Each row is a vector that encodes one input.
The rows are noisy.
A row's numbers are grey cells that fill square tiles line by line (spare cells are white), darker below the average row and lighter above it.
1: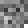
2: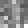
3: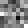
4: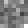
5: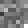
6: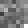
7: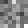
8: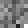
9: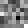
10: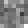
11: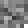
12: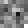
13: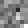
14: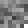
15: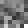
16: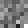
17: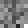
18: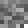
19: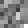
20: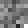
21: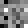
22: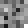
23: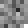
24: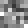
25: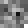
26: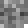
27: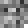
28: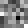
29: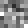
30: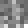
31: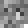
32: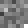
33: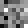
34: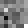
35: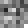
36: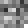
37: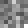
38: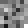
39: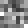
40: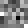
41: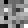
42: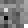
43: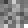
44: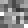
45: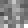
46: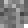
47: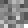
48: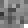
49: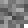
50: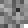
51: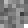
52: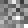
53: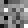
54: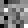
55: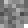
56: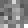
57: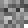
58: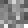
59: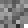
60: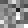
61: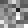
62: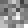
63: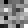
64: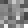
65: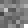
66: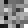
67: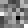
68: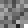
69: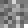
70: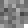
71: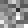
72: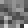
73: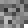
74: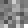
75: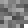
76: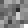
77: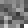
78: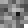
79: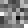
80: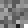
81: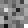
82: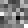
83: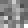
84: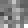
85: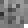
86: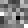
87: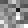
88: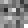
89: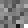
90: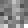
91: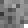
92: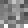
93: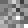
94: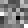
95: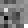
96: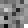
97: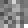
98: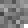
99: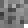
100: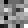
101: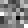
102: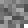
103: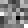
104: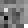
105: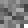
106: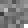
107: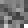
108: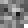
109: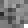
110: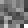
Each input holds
a true/false value, together with either a fixed value, or a node of a 12-node tree.
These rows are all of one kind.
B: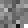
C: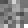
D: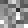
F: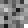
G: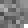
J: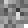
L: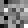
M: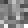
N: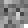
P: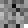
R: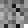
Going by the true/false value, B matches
C, G, L and M.
